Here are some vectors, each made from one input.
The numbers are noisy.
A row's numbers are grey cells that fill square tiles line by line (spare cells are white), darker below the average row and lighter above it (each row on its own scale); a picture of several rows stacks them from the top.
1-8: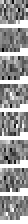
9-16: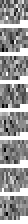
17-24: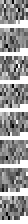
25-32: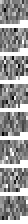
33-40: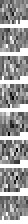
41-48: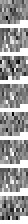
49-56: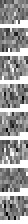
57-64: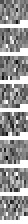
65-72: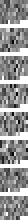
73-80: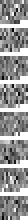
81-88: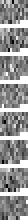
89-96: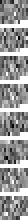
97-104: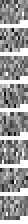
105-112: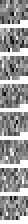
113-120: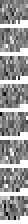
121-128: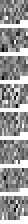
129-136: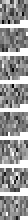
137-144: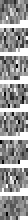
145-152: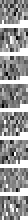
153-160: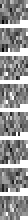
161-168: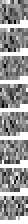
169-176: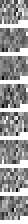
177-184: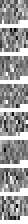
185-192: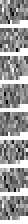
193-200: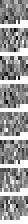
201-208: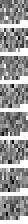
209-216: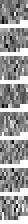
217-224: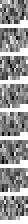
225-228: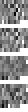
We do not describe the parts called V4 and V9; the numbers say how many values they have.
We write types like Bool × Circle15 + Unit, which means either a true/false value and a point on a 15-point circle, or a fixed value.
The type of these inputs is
((Circle5 + Unit) × V4 + Label8 × V9) × (Circle6 + Unit).
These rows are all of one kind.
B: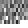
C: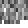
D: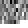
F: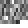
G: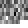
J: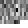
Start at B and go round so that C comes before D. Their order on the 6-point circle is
B, C, G, D, J, F.
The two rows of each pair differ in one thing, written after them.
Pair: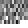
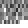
the place on the 6-point circle
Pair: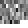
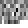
the label
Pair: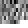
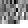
the value of V9
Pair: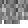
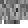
the place on the 6-point circle
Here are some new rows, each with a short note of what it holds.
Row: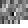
a point on a 5-point circle, a point on a 6-point circle and a value of V4
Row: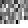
a point on a 6-point circle, one of 8 labels and a value of V9
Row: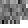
a point on a 5-point circle, a point on a 6-point circle and a value of V4
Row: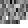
a point on a 6-point circle, one of 8 labels and a value of V9
